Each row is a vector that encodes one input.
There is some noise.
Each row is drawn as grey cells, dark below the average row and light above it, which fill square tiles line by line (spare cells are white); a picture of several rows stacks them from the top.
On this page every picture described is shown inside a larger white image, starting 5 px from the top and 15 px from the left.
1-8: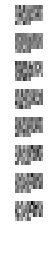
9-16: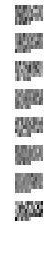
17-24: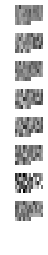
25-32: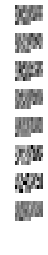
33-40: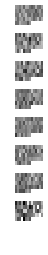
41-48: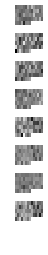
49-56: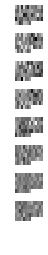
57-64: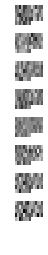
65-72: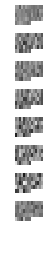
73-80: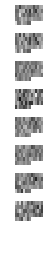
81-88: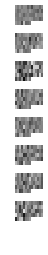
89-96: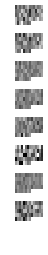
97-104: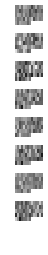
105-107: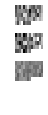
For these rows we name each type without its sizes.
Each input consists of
a node of a tree, together with a list of points on a line.
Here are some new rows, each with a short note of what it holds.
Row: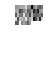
a node of a tree, together with the empty list
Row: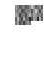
a node of a tree, together with the empty list
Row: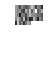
a node of a tree, together with the empty list
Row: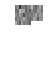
a node of a tree, together with the empty list
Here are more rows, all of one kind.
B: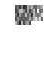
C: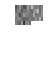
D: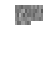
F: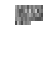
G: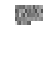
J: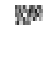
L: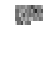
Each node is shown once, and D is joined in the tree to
G.
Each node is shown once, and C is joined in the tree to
F and J.
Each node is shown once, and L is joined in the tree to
B.
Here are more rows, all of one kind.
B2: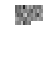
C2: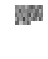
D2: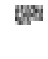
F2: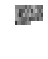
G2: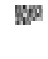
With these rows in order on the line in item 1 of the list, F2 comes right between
B2 and G2.
